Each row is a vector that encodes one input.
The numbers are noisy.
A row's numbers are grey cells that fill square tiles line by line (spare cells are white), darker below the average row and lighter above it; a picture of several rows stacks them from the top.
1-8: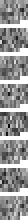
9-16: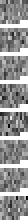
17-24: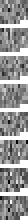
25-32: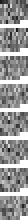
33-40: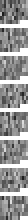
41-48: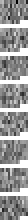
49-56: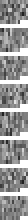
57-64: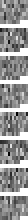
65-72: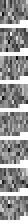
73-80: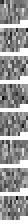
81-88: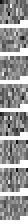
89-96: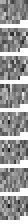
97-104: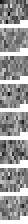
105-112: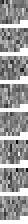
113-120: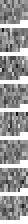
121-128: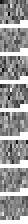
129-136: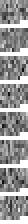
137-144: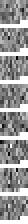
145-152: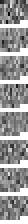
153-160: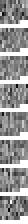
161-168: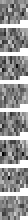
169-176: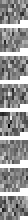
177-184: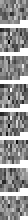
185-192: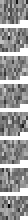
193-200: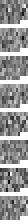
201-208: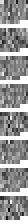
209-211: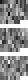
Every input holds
a node of a 9-node tree.
